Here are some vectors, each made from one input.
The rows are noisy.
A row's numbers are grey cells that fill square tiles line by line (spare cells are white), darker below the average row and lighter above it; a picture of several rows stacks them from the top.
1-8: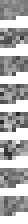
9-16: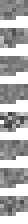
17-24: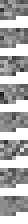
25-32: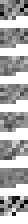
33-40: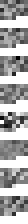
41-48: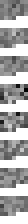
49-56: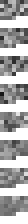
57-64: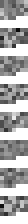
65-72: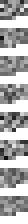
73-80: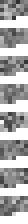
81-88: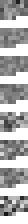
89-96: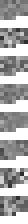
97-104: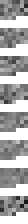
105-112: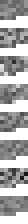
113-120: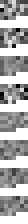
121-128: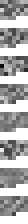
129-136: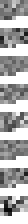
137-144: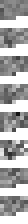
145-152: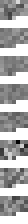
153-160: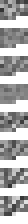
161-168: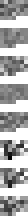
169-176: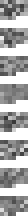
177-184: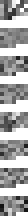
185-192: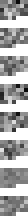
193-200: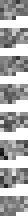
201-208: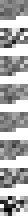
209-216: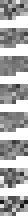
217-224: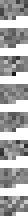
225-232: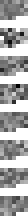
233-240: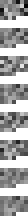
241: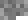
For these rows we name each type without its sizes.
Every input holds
a point on a circle and a true/false value.
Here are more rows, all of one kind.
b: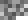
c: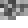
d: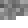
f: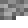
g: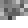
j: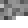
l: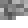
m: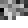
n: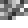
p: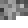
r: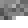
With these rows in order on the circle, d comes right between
l and m.
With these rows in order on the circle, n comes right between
g and r.
